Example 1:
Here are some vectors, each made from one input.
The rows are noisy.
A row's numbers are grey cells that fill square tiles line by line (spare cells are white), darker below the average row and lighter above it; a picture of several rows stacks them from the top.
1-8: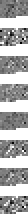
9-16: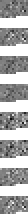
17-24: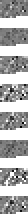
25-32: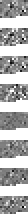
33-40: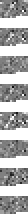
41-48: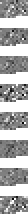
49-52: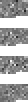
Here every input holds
one of 4 labels and a point on a 5-point line.
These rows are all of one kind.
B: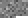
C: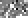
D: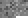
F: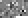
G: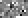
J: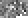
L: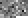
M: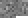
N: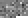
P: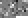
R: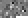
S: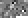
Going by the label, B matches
M, P, R and S.
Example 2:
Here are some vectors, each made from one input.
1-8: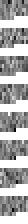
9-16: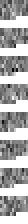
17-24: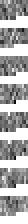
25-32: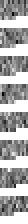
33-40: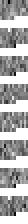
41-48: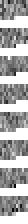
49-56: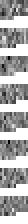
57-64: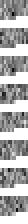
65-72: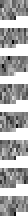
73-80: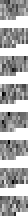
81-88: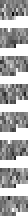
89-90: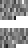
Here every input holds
a point on a 6-point circle and four true/false values.
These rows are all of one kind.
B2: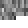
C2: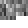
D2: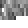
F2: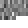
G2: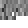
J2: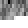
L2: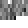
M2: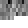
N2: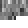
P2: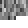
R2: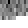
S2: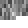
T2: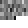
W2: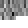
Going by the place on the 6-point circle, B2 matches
J2, M2, R2 and S2.
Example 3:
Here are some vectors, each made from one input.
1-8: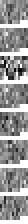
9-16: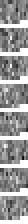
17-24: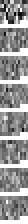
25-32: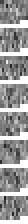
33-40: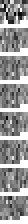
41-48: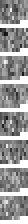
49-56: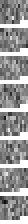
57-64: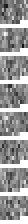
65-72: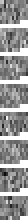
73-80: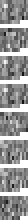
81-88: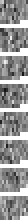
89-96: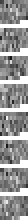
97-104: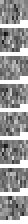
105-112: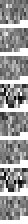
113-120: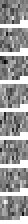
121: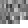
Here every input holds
a list of up to two points on an 8-point circle.
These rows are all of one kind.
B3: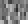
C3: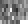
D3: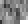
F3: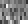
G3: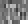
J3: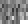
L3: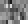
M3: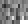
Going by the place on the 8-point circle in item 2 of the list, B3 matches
C3 and J3.
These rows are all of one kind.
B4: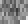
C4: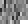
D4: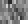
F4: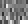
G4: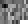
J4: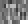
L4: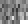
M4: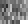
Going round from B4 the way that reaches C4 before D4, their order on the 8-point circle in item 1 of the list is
B4, C4, D4, F4, J4, G4, M4, L4.
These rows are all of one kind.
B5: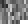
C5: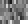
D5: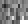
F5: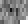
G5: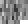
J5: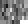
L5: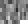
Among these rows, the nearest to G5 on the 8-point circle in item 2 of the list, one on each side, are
B5 and L5.
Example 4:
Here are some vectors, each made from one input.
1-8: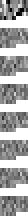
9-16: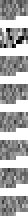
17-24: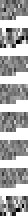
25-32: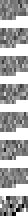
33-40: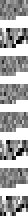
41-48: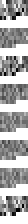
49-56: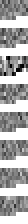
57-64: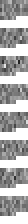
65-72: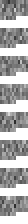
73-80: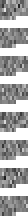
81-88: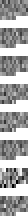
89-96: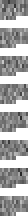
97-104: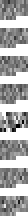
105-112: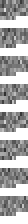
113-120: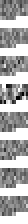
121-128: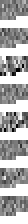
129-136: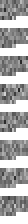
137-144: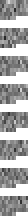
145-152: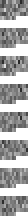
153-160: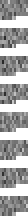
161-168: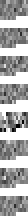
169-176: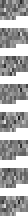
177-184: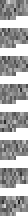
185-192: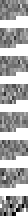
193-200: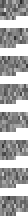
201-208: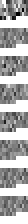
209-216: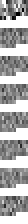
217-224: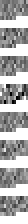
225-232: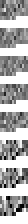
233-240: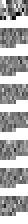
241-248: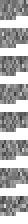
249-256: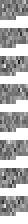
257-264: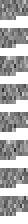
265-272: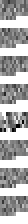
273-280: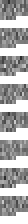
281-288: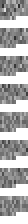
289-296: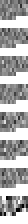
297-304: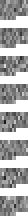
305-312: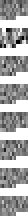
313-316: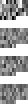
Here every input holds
either a point on a 5-point line, or four true/false values.
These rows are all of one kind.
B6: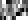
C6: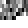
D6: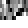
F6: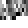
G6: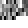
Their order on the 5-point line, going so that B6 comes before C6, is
F6, B6, D6, C6, G6.
